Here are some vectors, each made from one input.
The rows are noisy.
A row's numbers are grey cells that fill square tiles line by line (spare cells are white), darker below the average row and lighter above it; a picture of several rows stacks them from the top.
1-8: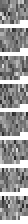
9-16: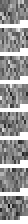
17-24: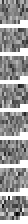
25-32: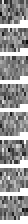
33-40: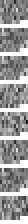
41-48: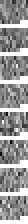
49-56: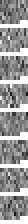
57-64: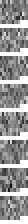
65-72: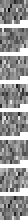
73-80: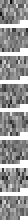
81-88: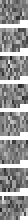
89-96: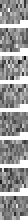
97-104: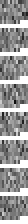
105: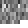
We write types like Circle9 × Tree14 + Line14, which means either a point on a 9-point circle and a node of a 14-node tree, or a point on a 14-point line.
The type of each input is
Label11.
